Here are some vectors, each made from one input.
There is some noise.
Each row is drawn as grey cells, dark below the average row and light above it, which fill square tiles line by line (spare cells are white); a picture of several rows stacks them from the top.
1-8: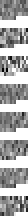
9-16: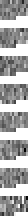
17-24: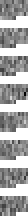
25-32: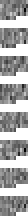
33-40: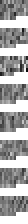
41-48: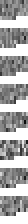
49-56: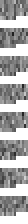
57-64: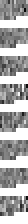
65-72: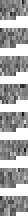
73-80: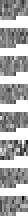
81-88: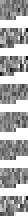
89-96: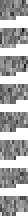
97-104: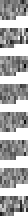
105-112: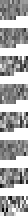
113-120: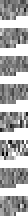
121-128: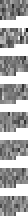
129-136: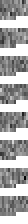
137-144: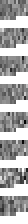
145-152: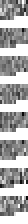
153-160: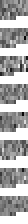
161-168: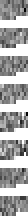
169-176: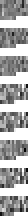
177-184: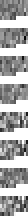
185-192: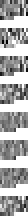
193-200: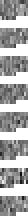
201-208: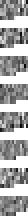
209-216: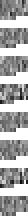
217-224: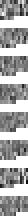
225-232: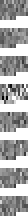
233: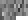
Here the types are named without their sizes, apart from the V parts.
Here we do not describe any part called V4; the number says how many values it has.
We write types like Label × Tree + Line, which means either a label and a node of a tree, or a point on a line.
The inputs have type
List(Line × (Line + V4)).
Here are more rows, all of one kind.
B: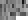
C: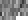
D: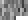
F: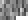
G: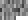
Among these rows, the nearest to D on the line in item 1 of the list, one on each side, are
F and G.
